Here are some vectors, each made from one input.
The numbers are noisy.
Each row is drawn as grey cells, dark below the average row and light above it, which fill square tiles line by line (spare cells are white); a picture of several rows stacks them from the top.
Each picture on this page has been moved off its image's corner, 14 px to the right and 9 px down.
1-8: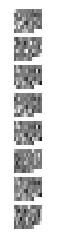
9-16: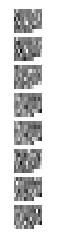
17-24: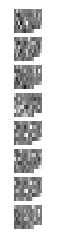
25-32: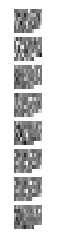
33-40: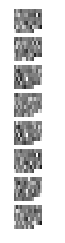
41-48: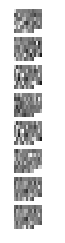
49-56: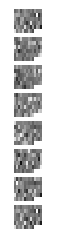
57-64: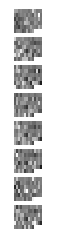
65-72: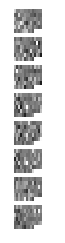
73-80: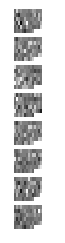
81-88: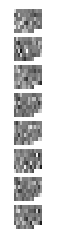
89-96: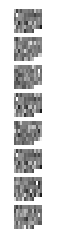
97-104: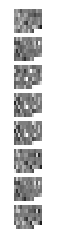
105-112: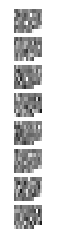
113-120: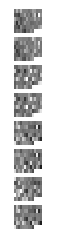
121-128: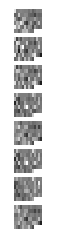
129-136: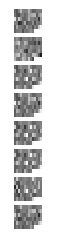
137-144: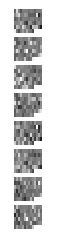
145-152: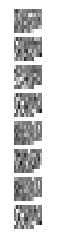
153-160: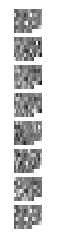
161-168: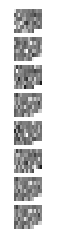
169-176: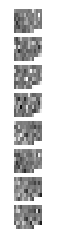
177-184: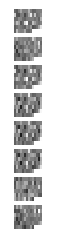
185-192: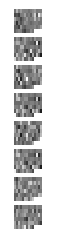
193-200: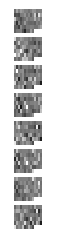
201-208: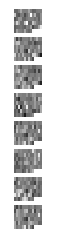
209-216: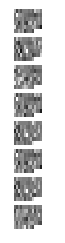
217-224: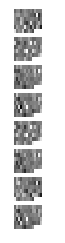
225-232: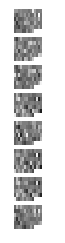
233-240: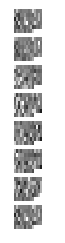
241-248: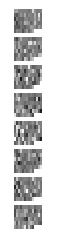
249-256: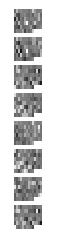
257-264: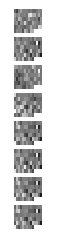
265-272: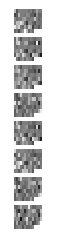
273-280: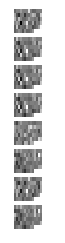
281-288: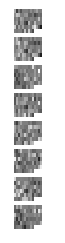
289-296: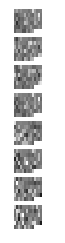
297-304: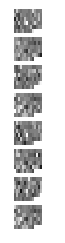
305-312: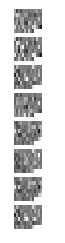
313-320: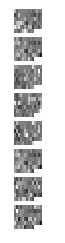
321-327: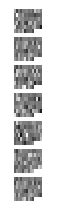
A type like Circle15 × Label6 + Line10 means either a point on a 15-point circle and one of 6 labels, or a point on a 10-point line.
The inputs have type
Bool × Bool × Bool + Tree10.
